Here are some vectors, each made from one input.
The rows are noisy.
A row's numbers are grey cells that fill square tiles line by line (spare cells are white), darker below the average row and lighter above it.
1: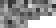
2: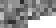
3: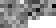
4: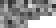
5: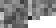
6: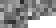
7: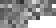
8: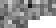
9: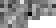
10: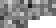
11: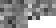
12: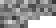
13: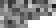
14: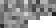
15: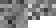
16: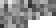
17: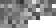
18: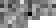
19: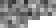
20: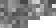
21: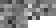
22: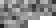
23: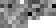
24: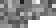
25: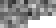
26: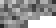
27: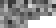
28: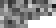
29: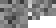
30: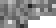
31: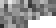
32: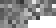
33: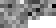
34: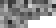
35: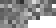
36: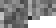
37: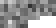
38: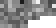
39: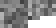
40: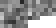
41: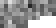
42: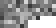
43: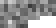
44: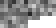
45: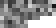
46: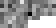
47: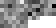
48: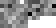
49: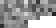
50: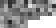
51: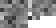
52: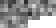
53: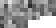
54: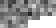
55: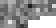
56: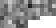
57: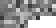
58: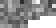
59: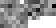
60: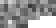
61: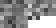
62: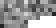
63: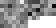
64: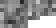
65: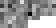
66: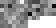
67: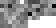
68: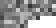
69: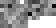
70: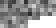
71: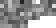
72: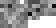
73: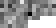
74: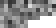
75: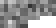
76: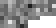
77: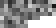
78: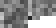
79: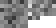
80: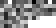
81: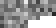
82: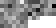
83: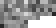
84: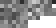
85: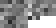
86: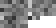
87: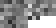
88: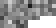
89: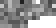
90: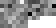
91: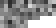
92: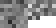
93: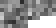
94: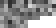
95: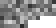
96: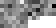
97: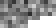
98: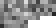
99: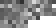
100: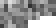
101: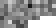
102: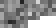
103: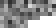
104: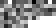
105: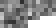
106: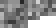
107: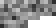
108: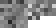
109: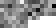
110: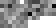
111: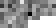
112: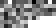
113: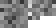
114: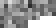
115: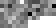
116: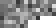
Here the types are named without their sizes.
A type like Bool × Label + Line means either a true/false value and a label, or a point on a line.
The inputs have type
List(Line).
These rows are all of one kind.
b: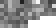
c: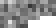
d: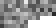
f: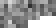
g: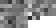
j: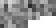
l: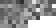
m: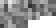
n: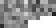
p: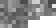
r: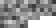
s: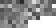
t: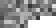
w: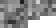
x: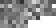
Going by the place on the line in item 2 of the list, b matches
f, j, m and w.
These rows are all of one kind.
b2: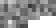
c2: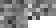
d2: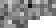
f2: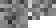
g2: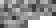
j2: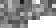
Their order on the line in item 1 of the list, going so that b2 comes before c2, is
g2, b2, d2, j2, f2, c2.
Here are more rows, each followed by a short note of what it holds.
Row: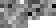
a list of one item
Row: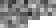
a list of one item
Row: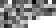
the empty list
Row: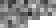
a list of one item
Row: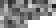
a list of one item
